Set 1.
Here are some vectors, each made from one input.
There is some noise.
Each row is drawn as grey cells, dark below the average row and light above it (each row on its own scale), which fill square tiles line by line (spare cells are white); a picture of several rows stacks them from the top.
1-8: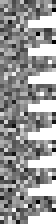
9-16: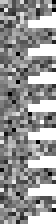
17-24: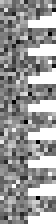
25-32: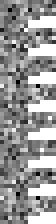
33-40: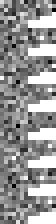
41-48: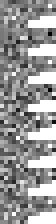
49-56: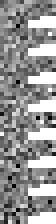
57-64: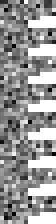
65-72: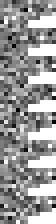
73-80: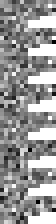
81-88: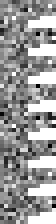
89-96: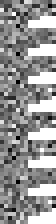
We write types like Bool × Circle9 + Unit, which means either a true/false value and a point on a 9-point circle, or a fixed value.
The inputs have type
List2(Line8).
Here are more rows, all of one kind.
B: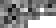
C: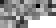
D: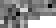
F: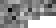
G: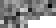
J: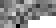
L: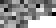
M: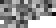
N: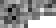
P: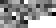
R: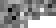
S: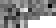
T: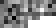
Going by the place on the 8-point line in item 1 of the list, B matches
D, N, S and T.
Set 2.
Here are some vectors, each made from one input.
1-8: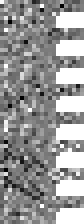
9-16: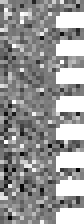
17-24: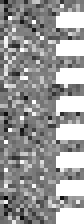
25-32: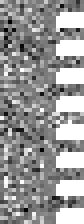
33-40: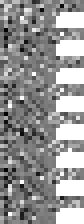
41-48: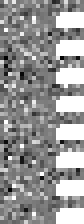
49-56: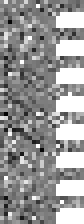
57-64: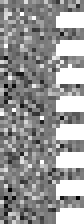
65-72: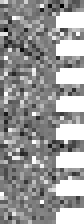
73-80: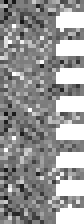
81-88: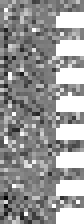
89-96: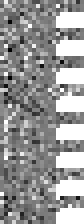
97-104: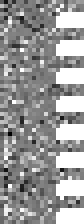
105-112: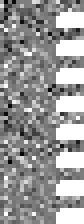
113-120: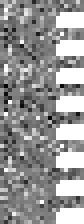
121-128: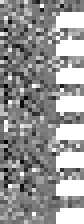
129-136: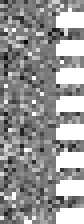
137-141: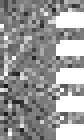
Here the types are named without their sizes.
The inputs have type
List(Line).
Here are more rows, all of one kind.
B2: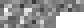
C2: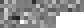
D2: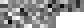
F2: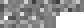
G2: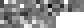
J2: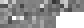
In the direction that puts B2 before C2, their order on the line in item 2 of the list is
J2, B2, D2, F2, G2, C2.
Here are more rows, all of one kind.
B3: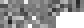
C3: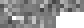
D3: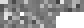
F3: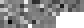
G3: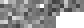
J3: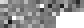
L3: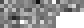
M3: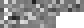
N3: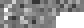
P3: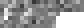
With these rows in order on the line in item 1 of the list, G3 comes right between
C3 and J3.
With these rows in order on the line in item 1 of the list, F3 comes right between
B3 and N3.
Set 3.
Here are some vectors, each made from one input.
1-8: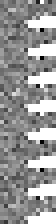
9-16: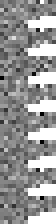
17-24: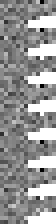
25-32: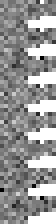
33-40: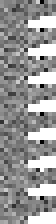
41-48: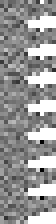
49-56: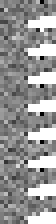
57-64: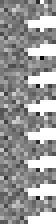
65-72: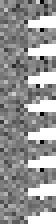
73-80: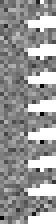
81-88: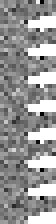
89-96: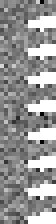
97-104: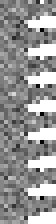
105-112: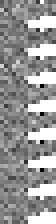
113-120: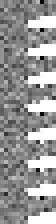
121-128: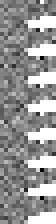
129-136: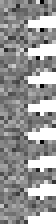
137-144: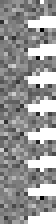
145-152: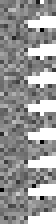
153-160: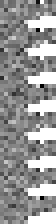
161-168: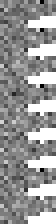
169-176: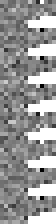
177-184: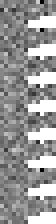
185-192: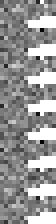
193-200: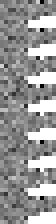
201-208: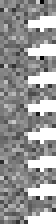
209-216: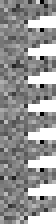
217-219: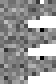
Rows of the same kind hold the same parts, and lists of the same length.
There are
2 kinds of row.
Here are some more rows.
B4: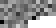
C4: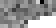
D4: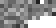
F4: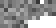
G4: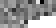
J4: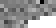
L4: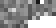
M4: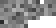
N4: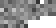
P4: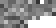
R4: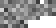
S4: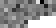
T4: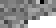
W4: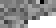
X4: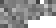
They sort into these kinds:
B4, M4
C4, D4, F4, G4, J4, L4, N4, P4, R4, S4, T4, W4, X4

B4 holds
a true/false value.
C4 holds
a point on a 20-point circle and a true/false value.
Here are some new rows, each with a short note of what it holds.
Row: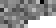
a point on a 20-point circle and a true/false value
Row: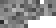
a true/false value
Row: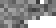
a point on a 20-point circle and a true/false value
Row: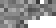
a point on a 20-point circle and a true/false value
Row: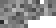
a true/false value
